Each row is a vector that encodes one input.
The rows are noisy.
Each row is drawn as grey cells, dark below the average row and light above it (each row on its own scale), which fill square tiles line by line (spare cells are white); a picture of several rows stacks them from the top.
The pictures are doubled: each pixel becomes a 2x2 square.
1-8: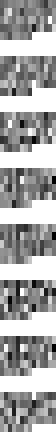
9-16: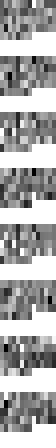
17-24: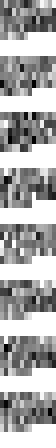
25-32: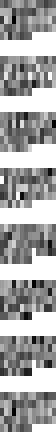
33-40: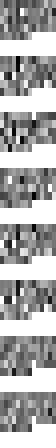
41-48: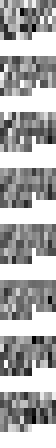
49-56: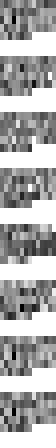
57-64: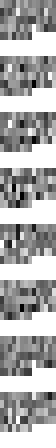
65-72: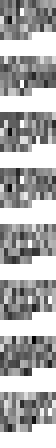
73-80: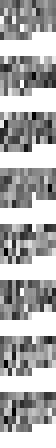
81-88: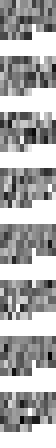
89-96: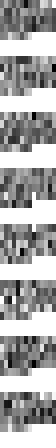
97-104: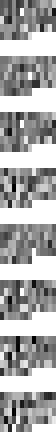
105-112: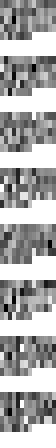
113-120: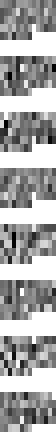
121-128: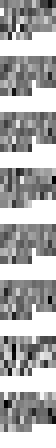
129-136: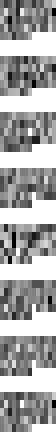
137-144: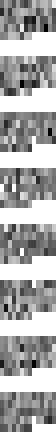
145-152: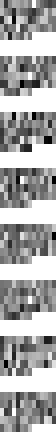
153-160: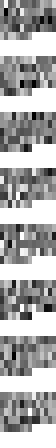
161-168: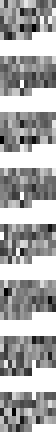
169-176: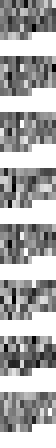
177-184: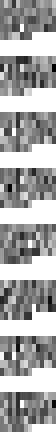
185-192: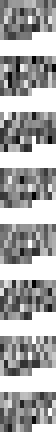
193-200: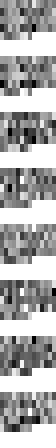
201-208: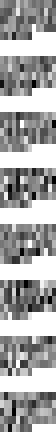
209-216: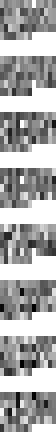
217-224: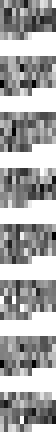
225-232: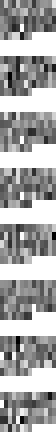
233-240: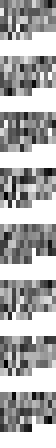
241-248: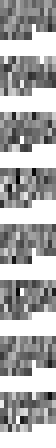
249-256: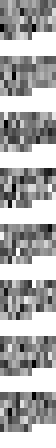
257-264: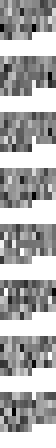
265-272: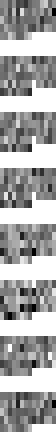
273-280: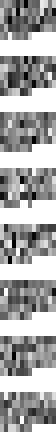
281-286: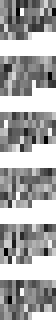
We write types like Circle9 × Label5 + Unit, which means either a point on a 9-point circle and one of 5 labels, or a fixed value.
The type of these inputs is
Bool × Bool × Bool + Line17.
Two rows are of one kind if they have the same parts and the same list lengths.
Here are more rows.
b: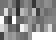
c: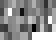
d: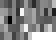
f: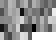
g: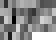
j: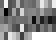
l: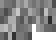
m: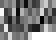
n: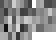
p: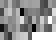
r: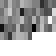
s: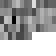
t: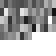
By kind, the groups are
b, d, j, l, m, t
c, f, g, n, p, r, s

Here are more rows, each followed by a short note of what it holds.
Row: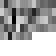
three true/false values
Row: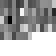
a point on a 17-point line
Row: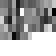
a point on a 17-point line
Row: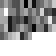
a point on a 17-point line
